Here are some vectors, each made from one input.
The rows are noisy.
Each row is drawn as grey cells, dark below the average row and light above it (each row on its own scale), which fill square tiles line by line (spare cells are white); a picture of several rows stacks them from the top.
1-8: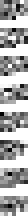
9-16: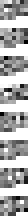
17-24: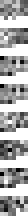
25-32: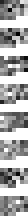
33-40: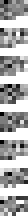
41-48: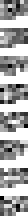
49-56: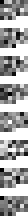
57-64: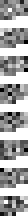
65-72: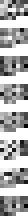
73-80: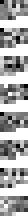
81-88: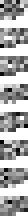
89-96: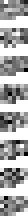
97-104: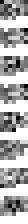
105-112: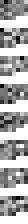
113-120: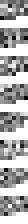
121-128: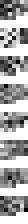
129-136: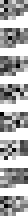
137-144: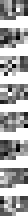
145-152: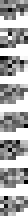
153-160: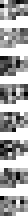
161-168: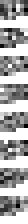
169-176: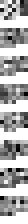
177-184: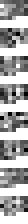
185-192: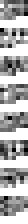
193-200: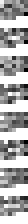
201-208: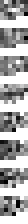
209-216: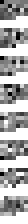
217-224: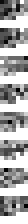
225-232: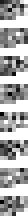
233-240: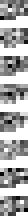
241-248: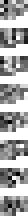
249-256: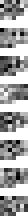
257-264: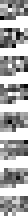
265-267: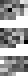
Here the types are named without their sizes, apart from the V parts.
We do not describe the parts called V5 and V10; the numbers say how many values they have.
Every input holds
a value of V10, together with either a point on a circle and a point on a line, or a true/false value and a value of V5.
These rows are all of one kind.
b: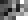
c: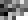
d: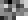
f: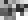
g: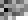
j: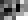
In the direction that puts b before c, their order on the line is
f, d, j, b, c, g.
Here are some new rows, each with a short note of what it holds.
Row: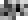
a point on a circle, a point on a line and a value of V10
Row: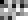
a true/false value, a value of V5 and a value of V10
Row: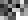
a point on a circle, a point on a line and a value of V10
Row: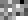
a true/false value, a value of V5 and a value of V10
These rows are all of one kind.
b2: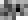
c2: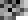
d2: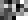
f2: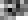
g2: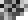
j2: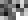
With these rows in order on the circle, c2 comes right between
d2 and f2.
